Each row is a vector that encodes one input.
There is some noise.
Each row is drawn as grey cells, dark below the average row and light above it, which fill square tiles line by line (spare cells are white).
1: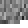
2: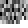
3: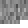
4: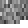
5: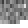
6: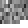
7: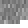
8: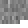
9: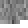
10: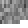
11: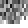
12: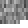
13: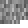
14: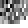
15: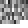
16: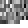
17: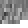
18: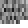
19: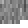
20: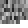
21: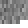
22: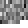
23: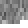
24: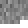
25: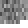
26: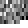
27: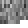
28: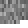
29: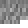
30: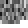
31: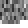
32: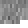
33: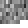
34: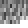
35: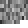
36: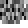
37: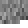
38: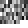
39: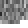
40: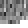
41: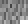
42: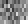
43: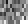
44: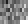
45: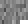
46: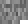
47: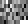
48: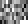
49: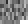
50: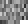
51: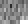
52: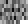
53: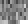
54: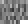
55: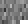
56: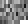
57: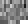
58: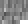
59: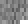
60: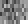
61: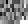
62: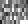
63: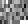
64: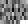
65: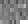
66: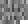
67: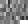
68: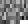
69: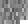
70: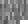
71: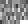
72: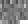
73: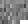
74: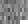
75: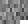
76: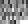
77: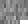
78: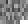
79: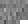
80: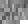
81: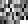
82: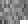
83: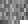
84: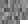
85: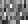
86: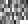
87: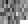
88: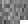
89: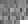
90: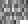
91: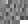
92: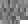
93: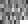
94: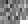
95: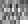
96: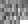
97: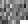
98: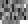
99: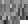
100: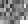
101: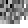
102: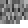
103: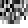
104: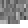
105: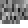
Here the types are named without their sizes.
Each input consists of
a point on a line and a node of a tree, together with either a fixed value, or a node of a tree.
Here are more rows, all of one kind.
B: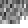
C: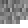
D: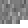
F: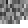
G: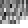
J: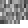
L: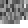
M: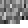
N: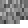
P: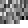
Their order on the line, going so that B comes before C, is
P, N, L, G, B, F, D, J, C, M.
